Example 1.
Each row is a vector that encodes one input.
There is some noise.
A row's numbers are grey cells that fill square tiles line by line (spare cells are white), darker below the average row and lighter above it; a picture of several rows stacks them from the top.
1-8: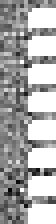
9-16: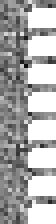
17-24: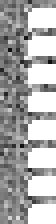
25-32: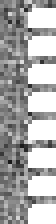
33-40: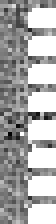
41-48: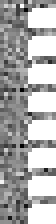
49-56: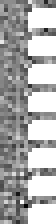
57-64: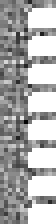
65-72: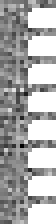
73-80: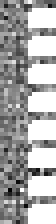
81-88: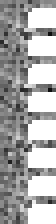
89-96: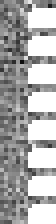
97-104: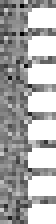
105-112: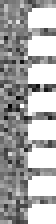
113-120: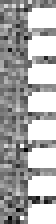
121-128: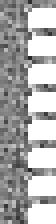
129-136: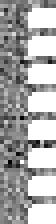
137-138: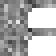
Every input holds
a list of up to two points on a 13-point line.
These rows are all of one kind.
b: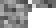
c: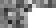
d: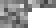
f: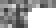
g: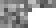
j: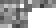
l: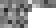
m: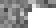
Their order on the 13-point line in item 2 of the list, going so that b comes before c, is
b, d, g, m, j, l, f, c.
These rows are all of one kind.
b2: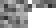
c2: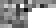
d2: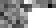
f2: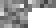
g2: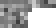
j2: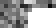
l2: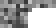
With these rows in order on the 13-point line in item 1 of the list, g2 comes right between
b2 and f2.
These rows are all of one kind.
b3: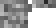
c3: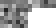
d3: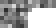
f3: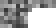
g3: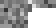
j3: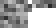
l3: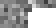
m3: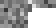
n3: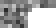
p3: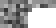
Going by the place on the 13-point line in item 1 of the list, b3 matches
g3, l3 and m3.
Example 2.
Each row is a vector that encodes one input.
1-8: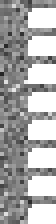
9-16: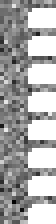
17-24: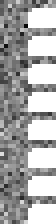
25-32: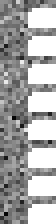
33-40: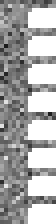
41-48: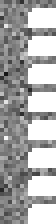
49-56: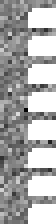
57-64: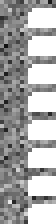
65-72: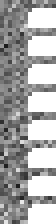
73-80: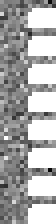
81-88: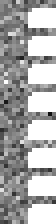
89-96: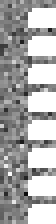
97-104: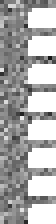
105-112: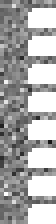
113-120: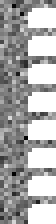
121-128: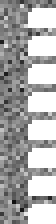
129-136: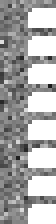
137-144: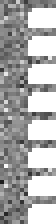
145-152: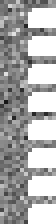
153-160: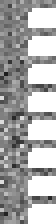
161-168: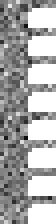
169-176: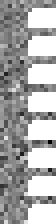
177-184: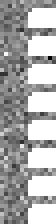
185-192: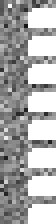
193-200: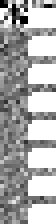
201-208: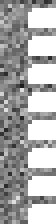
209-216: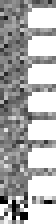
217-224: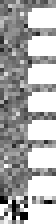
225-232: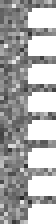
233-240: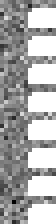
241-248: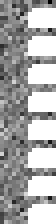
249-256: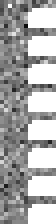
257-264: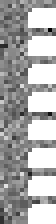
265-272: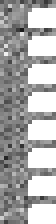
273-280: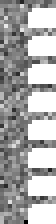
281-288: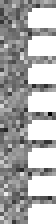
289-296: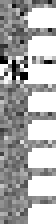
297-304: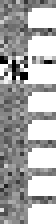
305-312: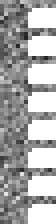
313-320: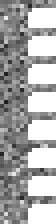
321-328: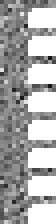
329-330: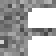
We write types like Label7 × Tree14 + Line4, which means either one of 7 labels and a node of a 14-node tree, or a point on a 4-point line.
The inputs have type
(Bool × Bool × Bool + Unit) × Circle15 + Unit.
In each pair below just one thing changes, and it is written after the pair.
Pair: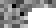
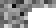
one of the three true/false values
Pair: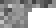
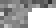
the place on the 15-point circle
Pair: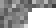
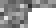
the place on the 15-point circle
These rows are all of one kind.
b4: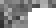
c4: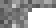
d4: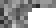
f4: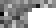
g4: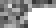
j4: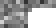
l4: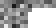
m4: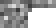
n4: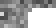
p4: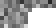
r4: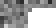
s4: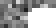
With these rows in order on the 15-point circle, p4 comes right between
m4 and n4.
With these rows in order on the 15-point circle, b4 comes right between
d4 and g4.
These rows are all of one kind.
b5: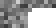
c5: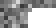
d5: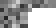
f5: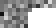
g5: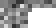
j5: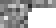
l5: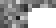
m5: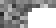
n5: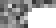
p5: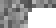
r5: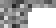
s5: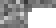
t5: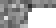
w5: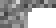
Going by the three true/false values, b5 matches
l5, s5 and w5.
